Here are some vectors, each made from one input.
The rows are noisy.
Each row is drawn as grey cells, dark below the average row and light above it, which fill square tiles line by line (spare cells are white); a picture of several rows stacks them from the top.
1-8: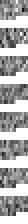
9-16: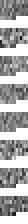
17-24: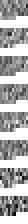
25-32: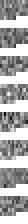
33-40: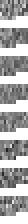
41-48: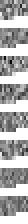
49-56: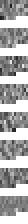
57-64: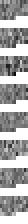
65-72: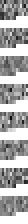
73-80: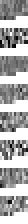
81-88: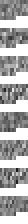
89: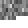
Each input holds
either a point on a 7-point line, or three true/false values.
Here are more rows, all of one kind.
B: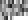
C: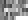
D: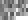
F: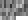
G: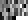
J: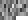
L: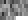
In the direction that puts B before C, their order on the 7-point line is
L, F, J, B, G, D, C.
